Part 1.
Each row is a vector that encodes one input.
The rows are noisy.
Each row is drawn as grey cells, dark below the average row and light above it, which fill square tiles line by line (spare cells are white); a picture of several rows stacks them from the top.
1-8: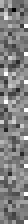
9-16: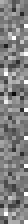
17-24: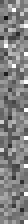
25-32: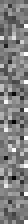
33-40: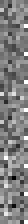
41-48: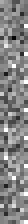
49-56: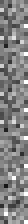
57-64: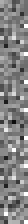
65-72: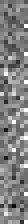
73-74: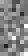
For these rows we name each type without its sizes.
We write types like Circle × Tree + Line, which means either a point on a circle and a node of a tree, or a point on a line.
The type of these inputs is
Line.
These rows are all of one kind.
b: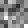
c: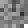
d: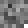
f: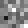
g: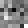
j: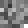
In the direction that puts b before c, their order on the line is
b, g, c, d, j, f.
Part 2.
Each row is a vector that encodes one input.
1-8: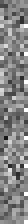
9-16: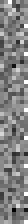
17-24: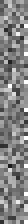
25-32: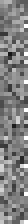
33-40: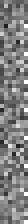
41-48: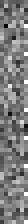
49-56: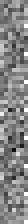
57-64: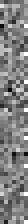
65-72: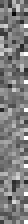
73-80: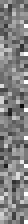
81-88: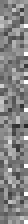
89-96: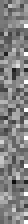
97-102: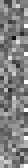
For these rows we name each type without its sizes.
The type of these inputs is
Circle.
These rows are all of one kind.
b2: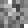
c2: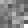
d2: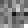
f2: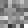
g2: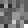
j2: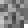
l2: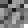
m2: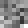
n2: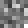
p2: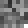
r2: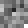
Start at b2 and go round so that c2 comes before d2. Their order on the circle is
b2, c2, g2, r2, l2, n2, p2, d2, m2, j2, f2.
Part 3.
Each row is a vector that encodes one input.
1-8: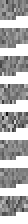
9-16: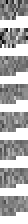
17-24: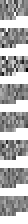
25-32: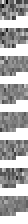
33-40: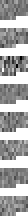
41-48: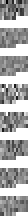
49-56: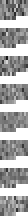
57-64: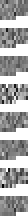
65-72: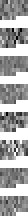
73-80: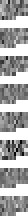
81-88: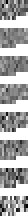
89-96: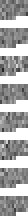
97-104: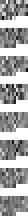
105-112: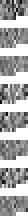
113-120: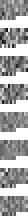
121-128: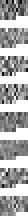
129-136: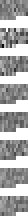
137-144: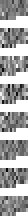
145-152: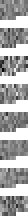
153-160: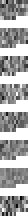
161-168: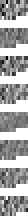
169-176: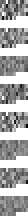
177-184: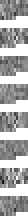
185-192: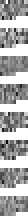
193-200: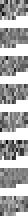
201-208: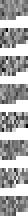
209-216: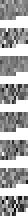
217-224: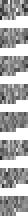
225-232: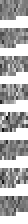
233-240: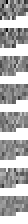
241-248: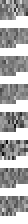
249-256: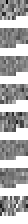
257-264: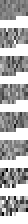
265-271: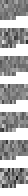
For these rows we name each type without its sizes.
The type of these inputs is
Circle + Unit.
